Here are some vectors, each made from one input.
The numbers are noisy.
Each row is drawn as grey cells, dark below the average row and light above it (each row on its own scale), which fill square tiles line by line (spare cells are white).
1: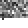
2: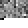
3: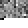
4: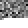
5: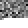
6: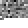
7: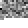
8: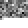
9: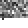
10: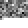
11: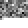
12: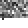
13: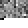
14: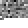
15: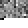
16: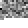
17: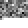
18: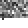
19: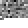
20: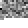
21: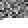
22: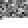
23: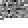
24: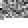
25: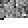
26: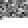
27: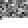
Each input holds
one of 6 labels.
